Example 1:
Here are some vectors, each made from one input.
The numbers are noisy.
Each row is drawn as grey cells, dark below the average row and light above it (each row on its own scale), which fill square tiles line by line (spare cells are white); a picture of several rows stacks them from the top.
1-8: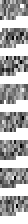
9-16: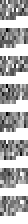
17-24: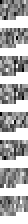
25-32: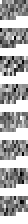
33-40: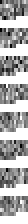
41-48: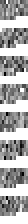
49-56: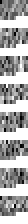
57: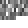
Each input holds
a point on a 6-point circle and three true/false values.
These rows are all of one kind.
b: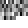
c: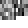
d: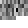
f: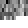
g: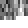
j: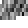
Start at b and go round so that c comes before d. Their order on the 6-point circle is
b, j, c, f, g, d.
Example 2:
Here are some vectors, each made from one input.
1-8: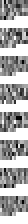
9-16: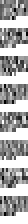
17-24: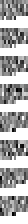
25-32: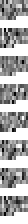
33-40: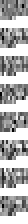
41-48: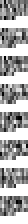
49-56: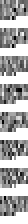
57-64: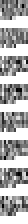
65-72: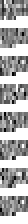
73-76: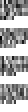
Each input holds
either a point on a 6-point circle and a true/false value, or a fixed value.
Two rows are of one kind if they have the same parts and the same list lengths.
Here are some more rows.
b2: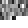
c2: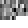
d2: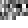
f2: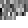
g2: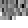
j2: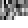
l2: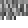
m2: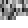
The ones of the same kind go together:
b2, c2, d2, g2, j2, l2, m2
f2

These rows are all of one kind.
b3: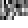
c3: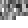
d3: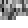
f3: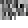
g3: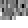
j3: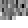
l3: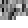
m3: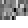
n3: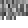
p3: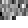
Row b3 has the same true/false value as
c3, m3 and p3.
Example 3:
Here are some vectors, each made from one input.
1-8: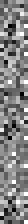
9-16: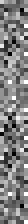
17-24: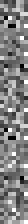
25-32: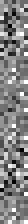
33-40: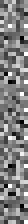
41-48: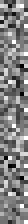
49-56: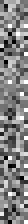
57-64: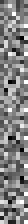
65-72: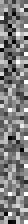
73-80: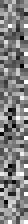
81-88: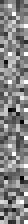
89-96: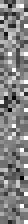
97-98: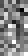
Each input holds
either a point on a 6-point circle, or a point on a 7-point line.
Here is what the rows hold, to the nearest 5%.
About 45% of them hold a point on a 6-point circle. The rest hold a point on a 7-point line.
